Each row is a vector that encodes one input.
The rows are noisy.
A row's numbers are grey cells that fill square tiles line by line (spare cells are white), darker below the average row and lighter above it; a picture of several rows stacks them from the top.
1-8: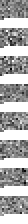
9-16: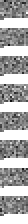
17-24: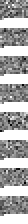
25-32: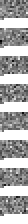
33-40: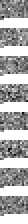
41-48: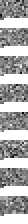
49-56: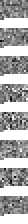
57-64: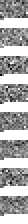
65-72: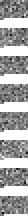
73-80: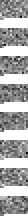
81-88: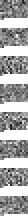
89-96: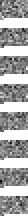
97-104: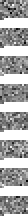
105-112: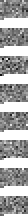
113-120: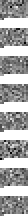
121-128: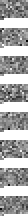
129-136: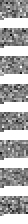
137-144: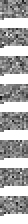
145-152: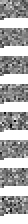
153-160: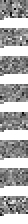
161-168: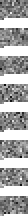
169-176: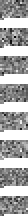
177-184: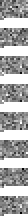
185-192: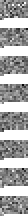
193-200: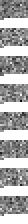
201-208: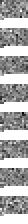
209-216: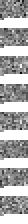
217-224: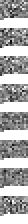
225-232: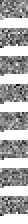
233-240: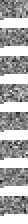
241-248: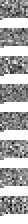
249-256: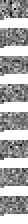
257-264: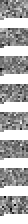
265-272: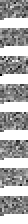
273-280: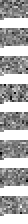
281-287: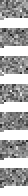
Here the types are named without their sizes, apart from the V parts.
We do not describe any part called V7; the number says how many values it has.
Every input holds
either two values of V7, or a list of points on a line.
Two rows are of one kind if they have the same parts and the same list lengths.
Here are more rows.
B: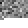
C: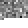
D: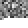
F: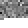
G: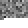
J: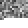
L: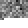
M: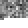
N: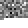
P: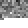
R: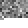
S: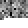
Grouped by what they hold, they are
B, C, J, R
D, N
F, G
L, M, P
S

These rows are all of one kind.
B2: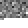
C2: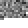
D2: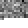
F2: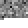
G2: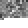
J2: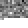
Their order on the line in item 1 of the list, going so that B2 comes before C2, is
F2, G2, J2, B2, C2, D2.
